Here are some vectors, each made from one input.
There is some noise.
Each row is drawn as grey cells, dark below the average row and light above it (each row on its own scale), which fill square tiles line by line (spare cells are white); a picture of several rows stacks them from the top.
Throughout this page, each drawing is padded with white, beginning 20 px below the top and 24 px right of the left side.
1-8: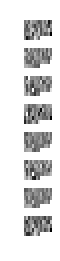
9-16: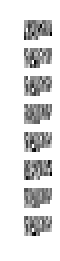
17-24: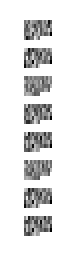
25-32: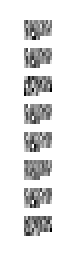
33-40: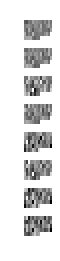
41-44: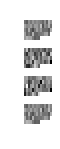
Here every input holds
either a point on a 5-point line, or a point on a 6-point line.
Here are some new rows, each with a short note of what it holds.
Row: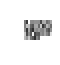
a point on a 6-point line
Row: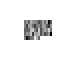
a point on a 5-point line
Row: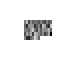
a point on a 5-point line
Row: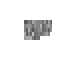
a point on a 6-point line
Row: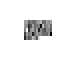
a point on a 5-point line
